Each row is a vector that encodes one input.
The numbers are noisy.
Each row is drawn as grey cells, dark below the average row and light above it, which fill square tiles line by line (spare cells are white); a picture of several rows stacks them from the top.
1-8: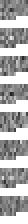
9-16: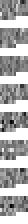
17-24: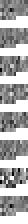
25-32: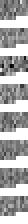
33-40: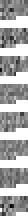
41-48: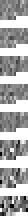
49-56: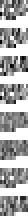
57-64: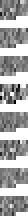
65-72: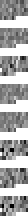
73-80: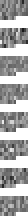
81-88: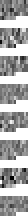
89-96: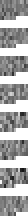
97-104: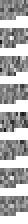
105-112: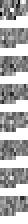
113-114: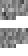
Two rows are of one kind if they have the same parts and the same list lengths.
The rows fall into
2 kinds.
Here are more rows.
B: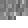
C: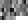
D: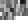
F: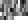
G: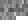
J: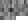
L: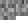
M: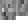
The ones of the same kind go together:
B, C, G, J
D, F, L, M

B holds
a point on an 8-point line.
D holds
a point on a 5-point line and a true/false value.
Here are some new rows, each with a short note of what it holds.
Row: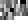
a point on a 5-point line and a true/false value
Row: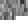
a point on a 5-point line and a true/false value
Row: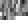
a point on a 5-point line and a true/false value
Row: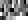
a point on an 8-point line
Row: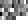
a point on a 5-point line and a true/false value
